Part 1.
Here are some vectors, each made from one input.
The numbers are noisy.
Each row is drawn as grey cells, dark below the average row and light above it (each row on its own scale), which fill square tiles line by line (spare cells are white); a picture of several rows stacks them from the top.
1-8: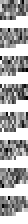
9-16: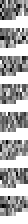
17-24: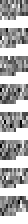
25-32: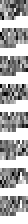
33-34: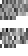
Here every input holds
one of 8 labels.
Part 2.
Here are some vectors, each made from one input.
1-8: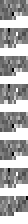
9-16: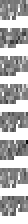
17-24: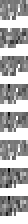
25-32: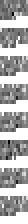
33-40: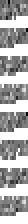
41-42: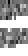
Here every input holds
one of 9 labels.
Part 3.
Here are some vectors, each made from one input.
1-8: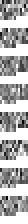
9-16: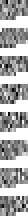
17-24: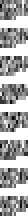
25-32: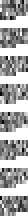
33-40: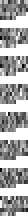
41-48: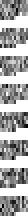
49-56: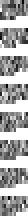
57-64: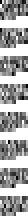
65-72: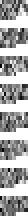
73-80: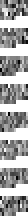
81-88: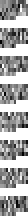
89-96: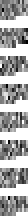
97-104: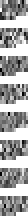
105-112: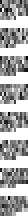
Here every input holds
one of 8 labels.
